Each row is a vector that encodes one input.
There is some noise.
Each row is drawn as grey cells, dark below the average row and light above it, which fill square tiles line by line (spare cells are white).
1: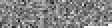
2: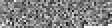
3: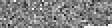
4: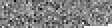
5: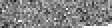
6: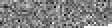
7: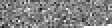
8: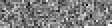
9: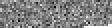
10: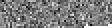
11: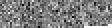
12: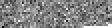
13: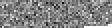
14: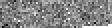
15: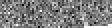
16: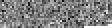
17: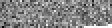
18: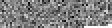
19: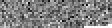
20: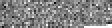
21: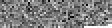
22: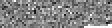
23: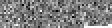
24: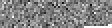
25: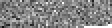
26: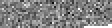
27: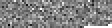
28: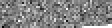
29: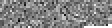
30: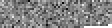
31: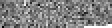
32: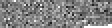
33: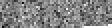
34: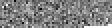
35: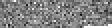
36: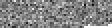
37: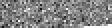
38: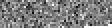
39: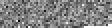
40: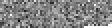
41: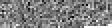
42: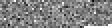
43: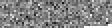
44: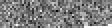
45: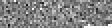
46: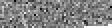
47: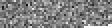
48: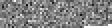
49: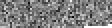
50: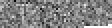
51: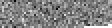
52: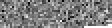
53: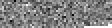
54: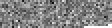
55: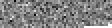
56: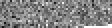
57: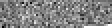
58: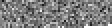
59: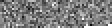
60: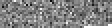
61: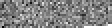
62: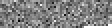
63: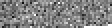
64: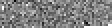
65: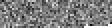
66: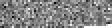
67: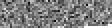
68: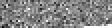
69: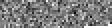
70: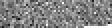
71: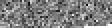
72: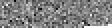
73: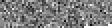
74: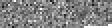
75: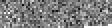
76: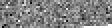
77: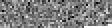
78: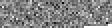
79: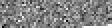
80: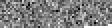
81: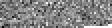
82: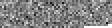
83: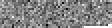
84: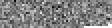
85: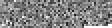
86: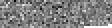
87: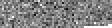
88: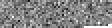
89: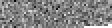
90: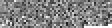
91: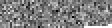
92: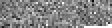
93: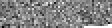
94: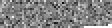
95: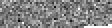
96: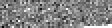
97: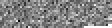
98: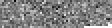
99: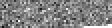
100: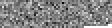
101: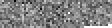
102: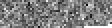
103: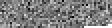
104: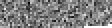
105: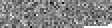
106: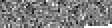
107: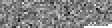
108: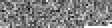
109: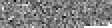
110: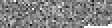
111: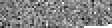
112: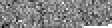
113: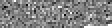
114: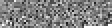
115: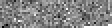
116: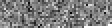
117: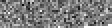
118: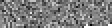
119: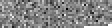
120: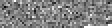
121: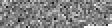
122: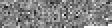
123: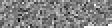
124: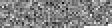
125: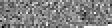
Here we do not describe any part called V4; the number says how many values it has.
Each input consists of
either one of 5 labels and two values of V4, or a list of up to three points on a 6-point circle.
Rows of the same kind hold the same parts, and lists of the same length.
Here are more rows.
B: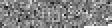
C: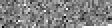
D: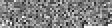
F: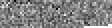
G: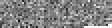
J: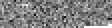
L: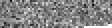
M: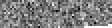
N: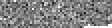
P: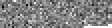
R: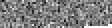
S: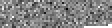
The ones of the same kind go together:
B
C, F, J, N, S
D
G, L, P
M, R

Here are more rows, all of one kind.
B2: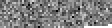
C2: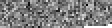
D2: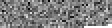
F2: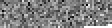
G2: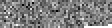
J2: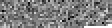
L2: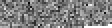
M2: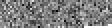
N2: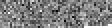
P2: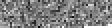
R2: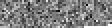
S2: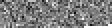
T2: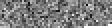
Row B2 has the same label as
C2, F2, R2 and T2.
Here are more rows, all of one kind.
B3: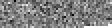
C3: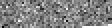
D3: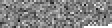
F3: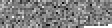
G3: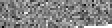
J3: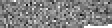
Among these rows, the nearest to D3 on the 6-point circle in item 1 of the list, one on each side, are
F3 and J3.
